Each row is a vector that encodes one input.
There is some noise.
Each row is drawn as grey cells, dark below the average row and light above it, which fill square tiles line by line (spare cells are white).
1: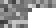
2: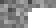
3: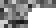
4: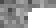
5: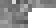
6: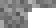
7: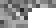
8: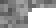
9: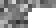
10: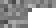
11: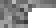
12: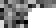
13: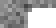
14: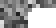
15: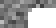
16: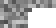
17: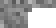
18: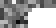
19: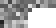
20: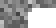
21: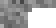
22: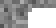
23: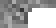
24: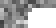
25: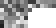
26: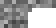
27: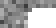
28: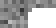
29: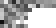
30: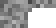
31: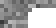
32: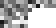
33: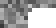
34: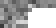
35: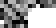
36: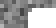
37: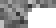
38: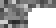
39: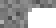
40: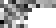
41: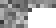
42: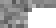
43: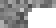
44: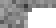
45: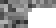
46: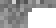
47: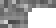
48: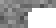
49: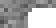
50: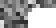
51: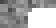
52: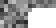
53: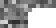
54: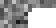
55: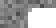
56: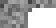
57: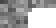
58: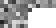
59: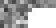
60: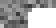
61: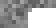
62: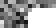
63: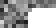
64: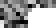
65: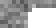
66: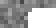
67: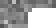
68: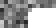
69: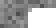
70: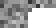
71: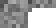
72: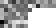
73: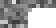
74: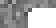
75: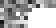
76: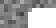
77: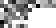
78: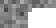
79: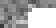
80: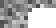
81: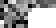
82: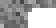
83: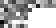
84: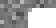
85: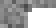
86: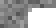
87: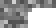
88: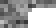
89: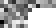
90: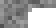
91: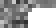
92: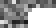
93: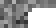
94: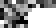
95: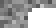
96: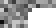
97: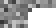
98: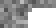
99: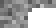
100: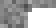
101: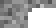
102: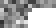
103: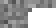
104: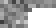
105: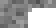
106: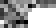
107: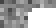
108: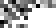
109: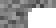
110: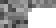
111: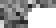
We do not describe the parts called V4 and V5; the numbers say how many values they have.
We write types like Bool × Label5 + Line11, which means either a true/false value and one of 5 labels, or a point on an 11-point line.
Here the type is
(Bool × Bool × Bool + V4) × V5 + Line6.
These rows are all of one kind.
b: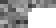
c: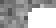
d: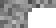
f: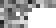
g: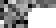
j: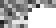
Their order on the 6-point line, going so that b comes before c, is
f, b, c, j, d, g.
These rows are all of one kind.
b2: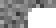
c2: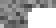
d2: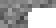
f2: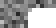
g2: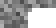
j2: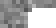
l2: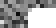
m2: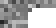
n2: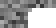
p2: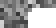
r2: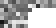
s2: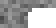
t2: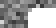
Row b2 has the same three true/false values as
f2 and m2.
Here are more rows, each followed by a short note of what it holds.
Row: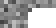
three true/false values and a value of V5
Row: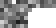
a value of V4 and a value of V5
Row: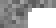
three true/false values and a value of V5
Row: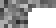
a value of V4 and a value of V5
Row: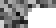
three true/false values and a value of V5
